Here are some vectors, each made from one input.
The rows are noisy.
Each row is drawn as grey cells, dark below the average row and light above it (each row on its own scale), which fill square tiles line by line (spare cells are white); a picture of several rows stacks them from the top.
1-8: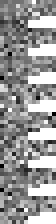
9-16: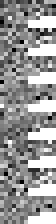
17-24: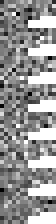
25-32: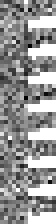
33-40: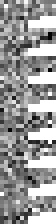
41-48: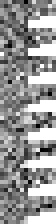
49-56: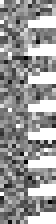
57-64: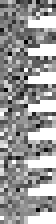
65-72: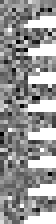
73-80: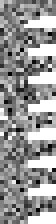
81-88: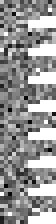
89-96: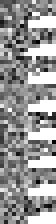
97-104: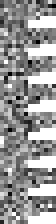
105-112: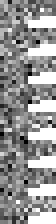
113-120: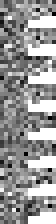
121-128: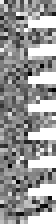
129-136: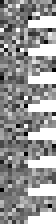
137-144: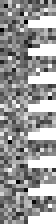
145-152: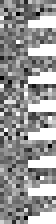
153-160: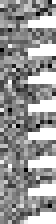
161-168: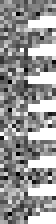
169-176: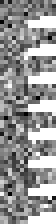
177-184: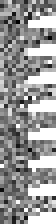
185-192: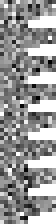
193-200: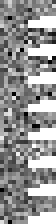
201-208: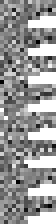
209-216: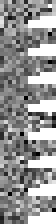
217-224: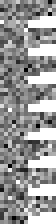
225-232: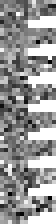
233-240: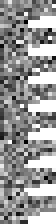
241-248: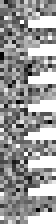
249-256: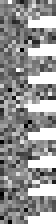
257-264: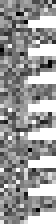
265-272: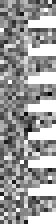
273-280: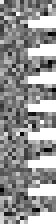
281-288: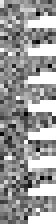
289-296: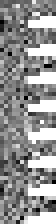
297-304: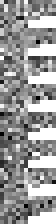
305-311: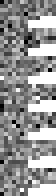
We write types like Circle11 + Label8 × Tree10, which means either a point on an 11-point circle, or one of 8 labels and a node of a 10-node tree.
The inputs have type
((Circle6 + Unit) × Line13 + Label6) × Line13.
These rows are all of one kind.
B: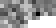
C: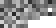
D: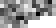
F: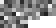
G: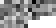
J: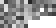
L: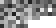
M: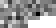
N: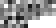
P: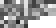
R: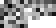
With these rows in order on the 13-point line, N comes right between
G and M.
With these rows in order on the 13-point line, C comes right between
J and P.
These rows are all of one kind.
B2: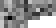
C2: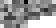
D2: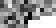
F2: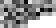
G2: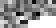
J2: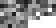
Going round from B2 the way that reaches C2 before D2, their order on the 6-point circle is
B2, C2, F2, D2, J2, G2.
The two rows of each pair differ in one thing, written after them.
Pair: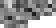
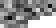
the place on the 6-point circle
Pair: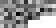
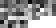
the place on one of the two 13-point lines
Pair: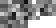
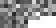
the place on the 6-point circle
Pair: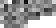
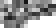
the place on one of the two 13-point lines
